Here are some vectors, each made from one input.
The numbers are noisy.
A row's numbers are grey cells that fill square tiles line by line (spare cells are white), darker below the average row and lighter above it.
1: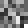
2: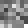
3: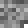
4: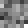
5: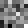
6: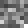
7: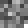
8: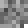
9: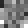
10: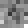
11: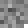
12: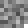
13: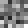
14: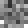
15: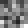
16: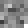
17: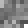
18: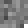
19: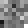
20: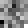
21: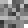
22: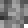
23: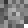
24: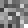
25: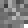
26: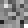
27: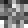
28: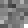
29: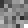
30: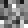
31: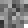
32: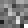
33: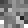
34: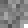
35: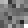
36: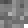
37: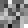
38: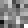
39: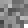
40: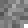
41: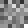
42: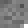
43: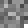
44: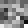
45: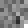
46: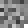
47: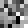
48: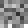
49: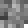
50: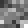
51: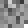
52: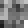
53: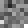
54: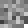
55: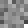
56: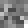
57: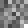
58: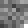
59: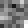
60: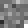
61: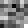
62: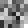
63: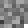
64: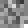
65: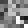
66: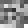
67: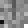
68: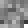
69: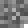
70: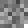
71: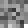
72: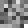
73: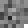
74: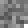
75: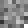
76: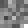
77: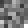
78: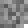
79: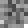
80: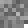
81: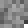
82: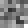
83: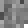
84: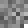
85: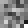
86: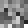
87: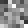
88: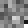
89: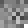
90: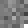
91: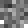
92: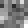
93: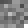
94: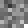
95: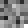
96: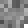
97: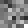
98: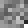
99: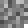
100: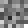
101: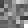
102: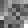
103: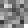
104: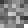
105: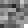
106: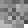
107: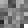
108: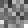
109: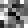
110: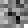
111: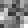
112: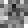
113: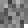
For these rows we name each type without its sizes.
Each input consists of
a list of points on a line.
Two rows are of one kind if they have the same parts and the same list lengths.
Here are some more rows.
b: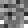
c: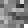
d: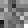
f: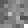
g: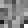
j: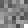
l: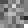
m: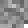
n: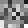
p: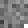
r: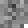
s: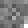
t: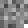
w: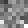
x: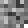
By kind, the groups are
b, j, n, r, w
c, x
d, f, g, p, s
l, m, t

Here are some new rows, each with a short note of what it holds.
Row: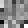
a list of three items
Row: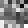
the empty list
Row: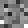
a list of one item
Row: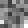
a list of one item
